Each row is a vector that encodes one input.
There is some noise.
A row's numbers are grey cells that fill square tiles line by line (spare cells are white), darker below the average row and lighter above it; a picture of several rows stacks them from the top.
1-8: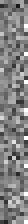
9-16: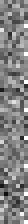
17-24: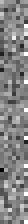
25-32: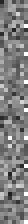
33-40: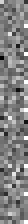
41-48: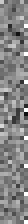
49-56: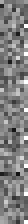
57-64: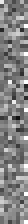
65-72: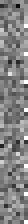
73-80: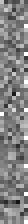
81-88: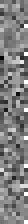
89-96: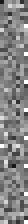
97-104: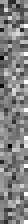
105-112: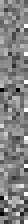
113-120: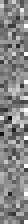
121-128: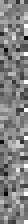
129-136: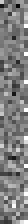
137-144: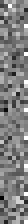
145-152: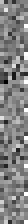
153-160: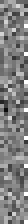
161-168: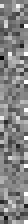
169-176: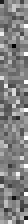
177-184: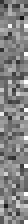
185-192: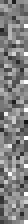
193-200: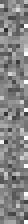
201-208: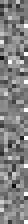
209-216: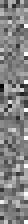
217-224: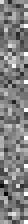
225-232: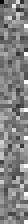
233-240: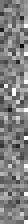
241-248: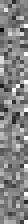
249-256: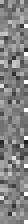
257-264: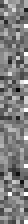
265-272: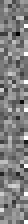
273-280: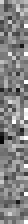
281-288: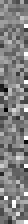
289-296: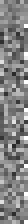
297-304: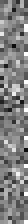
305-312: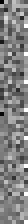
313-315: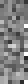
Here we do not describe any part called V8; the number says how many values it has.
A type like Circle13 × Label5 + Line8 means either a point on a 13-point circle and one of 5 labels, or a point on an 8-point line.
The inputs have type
Circle10 + Line3 × Line14 × List2(V8).
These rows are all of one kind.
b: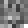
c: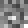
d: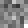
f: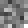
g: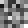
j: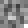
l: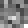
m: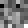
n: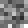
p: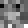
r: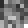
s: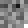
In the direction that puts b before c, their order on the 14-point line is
f, n, b, r, p, m, l, d, c, j, s, g.
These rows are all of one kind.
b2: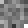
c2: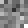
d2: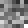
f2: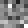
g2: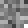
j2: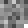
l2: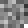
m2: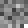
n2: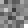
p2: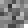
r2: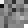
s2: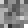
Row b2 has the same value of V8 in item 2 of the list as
j2, l2, m2 and s2.
